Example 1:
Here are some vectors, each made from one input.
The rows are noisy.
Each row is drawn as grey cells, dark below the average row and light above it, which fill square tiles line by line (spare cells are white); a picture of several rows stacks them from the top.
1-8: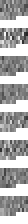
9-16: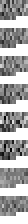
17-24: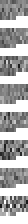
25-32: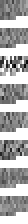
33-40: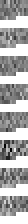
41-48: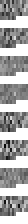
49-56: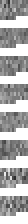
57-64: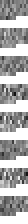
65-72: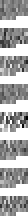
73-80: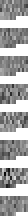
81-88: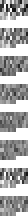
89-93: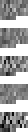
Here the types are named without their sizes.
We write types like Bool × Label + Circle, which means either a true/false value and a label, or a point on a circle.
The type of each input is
(Bool × Bool × Bool + Unit) × Circle.
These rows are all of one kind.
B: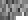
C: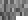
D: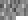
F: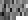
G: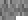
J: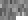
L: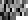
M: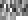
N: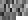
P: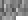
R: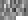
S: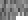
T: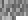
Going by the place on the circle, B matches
D and M.
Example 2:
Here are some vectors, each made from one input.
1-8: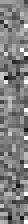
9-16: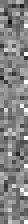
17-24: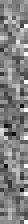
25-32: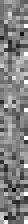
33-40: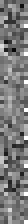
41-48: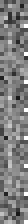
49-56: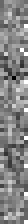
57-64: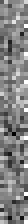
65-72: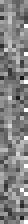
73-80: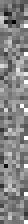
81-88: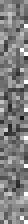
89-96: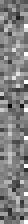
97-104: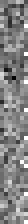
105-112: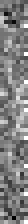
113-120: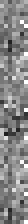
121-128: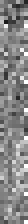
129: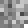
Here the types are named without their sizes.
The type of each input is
Bool × Line.
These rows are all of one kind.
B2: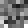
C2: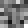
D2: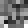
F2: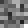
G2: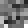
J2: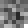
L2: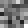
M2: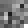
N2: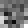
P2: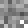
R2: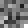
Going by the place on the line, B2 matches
C2, D2, G2 and L2.
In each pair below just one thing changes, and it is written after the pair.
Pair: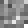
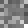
the true/false value
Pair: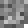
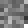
the true/false value
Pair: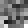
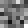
the true/false value
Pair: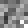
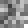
the true/false value
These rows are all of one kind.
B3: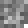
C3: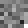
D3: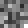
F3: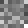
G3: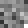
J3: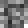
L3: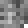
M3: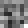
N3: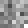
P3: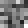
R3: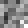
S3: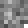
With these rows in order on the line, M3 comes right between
D3 and J3.
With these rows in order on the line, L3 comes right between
B3 and S3.
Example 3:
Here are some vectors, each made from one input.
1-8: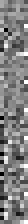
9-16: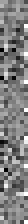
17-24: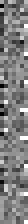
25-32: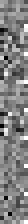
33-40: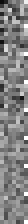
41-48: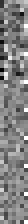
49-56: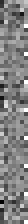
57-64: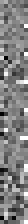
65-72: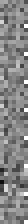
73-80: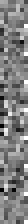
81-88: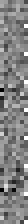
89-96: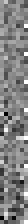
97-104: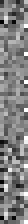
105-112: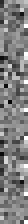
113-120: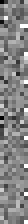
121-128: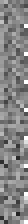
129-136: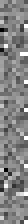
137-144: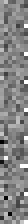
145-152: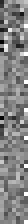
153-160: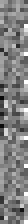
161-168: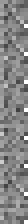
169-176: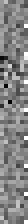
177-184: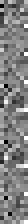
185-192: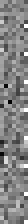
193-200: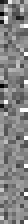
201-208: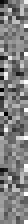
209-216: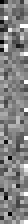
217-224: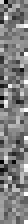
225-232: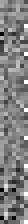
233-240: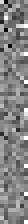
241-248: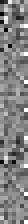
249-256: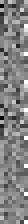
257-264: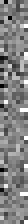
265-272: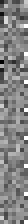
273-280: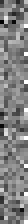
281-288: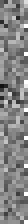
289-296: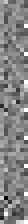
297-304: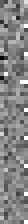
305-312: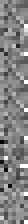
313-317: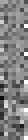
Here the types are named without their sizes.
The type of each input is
Bool × Bool × Bool + Label.
